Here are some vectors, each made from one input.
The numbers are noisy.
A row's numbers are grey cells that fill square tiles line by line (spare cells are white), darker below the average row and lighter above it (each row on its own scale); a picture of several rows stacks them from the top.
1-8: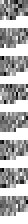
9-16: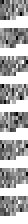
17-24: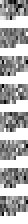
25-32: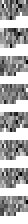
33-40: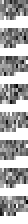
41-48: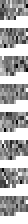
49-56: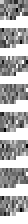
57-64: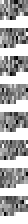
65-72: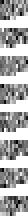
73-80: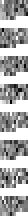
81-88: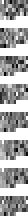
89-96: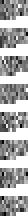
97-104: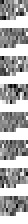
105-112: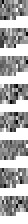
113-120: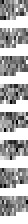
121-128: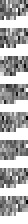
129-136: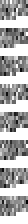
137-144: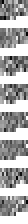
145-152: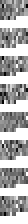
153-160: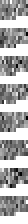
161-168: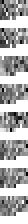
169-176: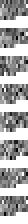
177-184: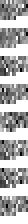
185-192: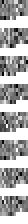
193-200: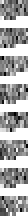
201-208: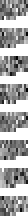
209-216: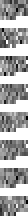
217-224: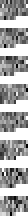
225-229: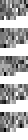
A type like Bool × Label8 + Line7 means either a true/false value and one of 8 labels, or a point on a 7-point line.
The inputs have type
Bool × (Circle8 + Circle9).
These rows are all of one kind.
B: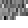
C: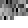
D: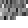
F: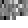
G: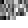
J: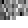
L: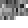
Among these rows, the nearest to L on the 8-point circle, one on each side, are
C and J.
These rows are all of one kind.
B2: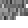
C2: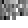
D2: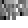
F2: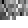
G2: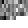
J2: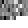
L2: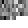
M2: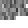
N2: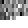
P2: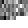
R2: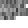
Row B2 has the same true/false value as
M2 and R2.
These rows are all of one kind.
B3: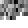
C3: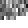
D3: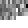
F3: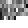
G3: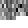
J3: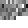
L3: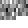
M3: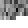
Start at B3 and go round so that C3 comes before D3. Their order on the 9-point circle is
B3, M3, C3, D3, J3, L3, G3, F3.
